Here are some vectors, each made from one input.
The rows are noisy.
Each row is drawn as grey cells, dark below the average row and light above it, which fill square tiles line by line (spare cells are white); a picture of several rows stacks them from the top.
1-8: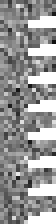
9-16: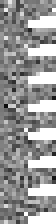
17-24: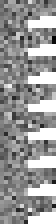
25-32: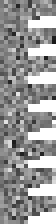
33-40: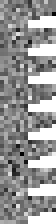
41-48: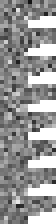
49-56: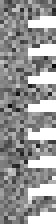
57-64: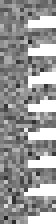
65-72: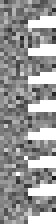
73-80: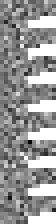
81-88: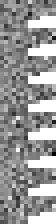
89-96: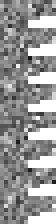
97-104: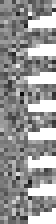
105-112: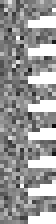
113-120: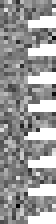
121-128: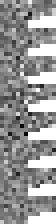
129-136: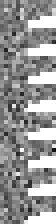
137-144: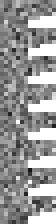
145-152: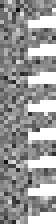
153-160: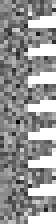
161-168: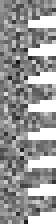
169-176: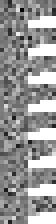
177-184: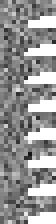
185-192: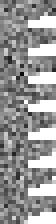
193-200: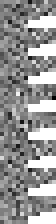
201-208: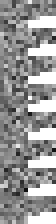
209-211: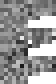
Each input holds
a node of a 9-node tree, together with either a point on a 9-point line, or a node of a 9-node tree.
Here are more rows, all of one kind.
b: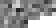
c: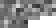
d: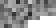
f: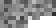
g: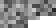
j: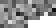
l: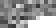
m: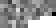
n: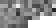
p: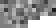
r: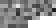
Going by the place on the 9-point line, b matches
l, n and r.
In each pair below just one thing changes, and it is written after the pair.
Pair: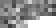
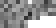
the node of the tree
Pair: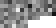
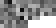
the node of the tree
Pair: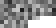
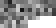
the place on the 9-point line
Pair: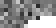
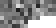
the place on the 9-point line
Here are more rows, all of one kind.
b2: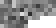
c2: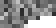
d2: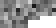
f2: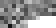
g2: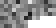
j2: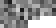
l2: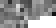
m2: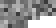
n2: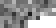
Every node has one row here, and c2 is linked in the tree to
b2.
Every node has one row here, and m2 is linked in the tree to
d2.
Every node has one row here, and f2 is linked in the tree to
b2.
